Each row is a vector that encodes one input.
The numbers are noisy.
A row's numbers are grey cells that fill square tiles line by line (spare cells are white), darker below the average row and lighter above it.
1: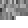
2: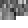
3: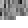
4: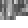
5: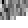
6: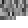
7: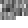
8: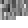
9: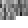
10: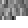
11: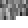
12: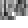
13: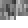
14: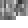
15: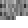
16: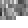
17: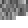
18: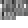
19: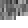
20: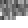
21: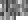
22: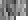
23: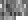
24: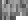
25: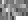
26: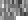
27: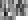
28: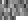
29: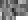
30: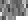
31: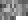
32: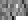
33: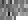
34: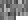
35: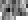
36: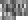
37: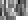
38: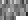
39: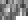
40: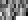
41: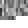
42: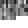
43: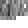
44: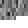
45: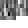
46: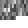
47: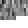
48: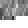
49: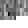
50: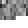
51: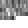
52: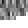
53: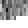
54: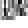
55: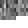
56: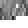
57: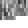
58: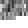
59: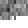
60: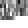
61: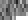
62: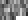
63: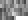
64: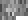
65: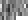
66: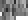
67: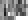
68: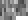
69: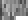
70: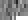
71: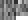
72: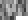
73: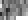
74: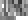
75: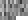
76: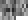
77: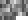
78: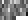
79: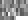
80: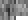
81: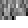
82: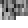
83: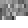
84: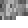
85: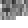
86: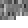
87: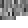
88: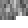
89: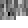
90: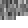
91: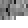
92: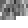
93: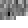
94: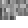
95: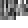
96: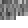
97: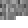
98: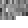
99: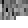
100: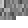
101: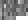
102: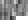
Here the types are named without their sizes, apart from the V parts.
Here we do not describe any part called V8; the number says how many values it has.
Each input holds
a point on a line, together with either a point on a line, or a value of V8.
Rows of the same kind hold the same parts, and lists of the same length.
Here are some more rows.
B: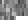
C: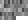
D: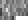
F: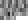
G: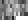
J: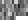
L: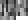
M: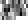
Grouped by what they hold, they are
B, C, D, G, J
F, L, M

